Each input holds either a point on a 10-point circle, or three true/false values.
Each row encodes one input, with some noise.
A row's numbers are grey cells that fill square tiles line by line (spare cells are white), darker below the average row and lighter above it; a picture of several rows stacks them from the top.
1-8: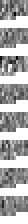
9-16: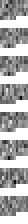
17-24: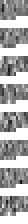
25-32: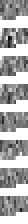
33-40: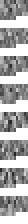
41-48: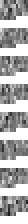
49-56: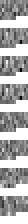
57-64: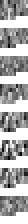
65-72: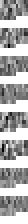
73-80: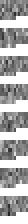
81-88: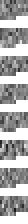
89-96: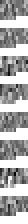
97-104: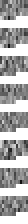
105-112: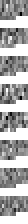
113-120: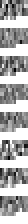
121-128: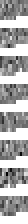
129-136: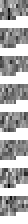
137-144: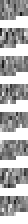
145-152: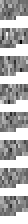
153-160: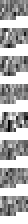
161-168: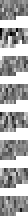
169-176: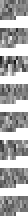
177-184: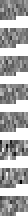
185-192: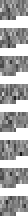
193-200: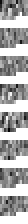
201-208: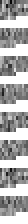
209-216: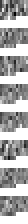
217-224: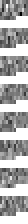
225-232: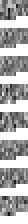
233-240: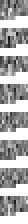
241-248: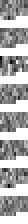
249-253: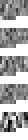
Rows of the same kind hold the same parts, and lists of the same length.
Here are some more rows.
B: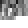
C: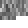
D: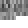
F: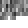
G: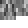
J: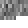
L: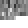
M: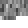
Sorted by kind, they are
B, D, L, M
C, F, G, J

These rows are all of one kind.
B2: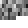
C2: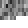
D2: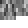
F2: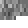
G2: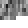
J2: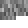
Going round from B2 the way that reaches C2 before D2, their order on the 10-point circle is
B2, C2, G2, F2, D2, J2.
